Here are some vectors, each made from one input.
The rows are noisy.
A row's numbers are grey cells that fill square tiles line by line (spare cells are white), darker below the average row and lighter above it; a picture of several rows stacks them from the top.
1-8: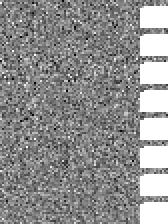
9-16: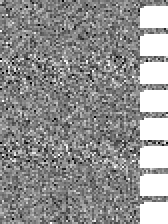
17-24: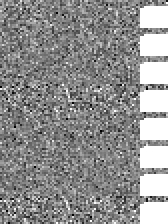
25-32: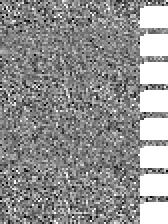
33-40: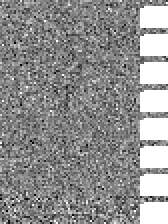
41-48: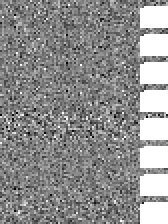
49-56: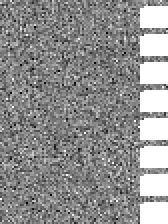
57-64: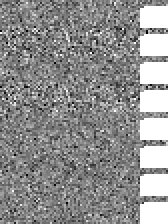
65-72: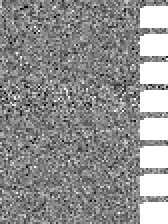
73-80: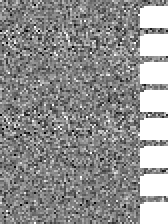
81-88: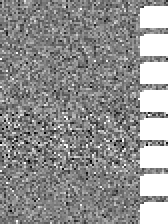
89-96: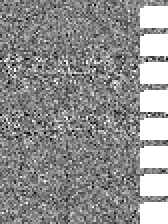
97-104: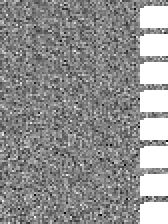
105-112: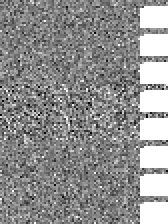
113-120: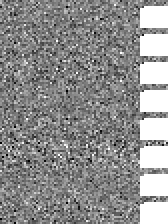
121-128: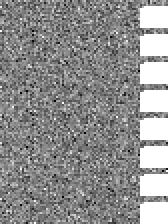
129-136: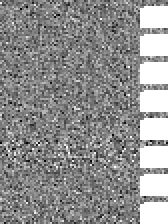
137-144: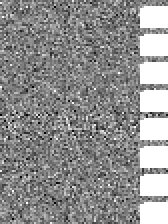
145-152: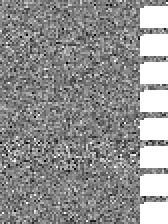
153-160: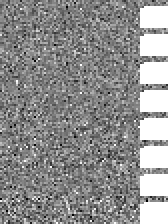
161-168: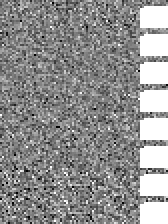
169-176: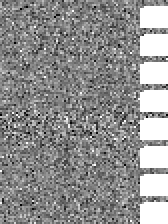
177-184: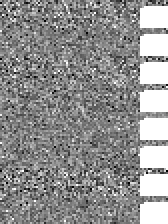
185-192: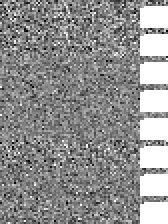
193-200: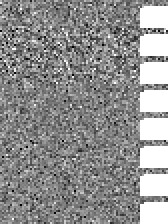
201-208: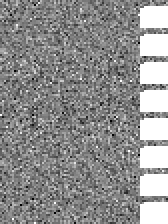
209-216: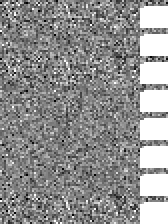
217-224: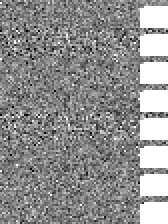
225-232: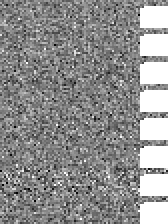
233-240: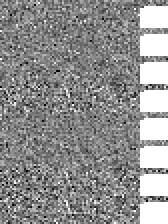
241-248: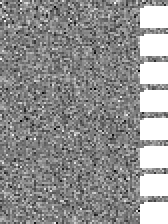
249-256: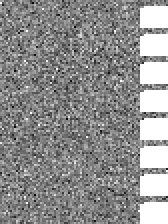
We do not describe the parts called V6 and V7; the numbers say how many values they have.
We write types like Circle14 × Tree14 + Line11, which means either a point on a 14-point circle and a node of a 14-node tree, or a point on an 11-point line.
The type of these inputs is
Bool × ((Line8 + V7) × Tree10 + V6).
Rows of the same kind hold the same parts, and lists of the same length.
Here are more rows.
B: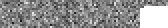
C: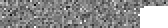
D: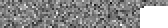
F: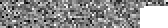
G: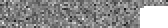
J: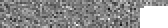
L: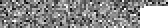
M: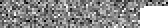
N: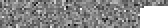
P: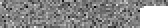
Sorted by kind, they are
B, C, D, N
F, L, M
G, J, P

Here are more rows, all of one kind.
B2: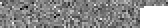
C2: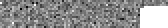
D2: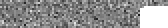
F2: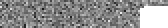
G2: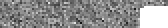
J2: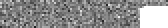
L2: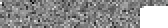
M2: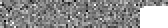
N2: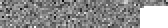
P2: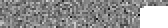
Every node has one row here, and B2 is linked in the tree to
L2 and M2.
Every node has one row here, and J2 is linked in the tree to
D2, G2 and L2.
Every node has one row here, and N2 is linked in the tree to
P2.
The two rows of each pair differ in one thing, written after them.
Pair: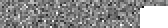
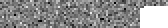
the place on the 8-point line
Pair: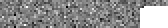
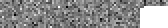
the node of the tree
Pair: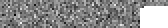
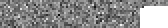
the node of the tree
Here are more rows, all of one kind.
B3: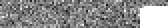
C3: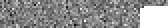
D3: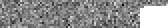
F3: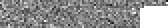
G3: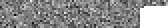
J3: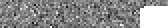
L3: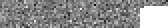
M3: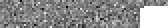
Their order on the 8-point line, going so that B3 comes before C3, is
D3, B3, F3, L3, C3, M3, G3, J3.
